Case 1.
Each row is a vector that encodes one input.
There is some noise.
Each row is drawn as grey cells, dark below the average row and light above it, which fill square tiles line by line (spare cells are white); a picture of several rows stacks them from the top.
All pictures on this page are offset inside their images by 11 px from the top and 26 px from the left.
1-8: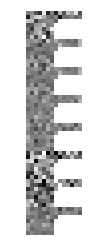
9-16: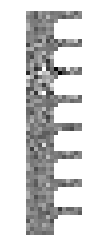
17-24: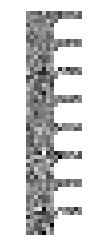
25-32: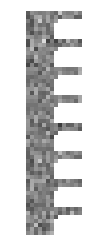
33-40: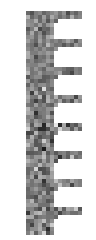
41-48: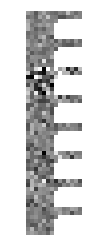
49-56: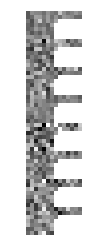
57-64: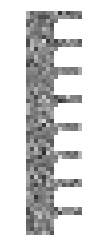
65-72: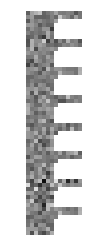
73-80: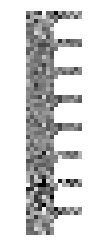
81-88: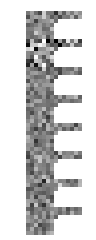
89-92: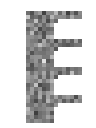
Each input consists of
one of 8 labels.
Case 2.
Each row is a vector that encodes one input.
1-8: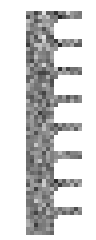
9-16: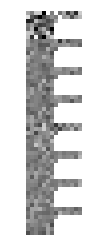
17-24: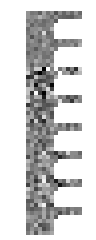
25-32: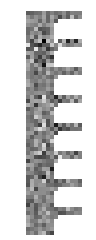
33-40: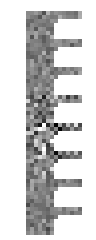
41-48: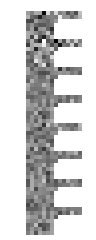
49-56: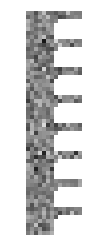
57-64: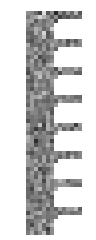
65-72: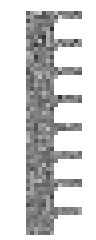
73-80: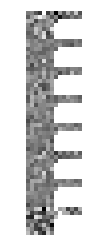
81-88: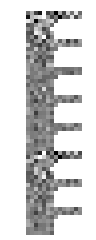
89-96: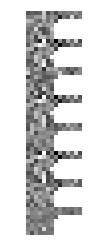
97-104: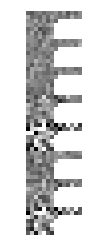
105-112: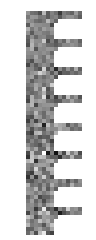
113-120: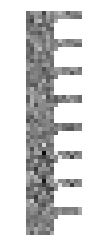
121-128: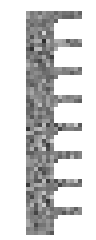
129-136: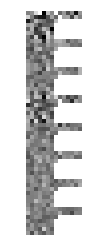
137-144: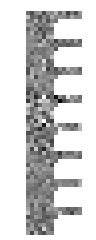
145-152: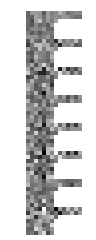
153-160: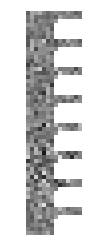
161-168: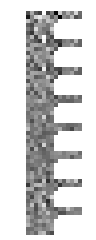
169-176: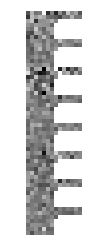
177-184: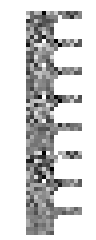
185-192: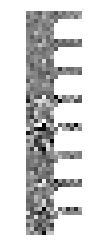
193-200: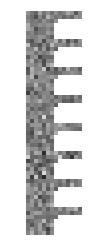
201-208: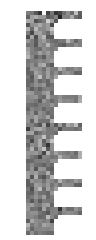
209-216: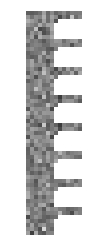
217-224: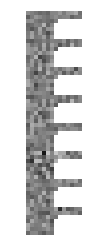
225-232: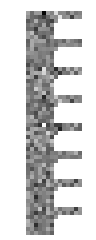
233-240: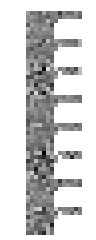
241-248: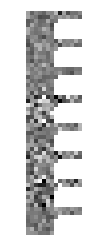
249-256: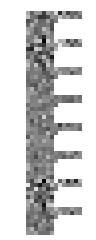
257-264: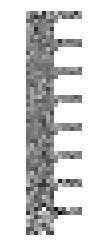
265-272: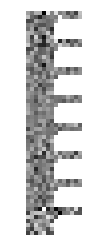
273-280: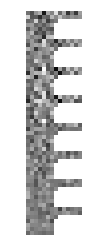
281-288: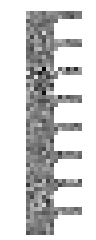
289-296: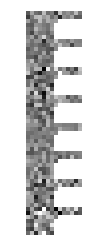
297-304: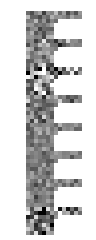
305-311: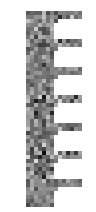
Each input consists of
one of 8 labels.
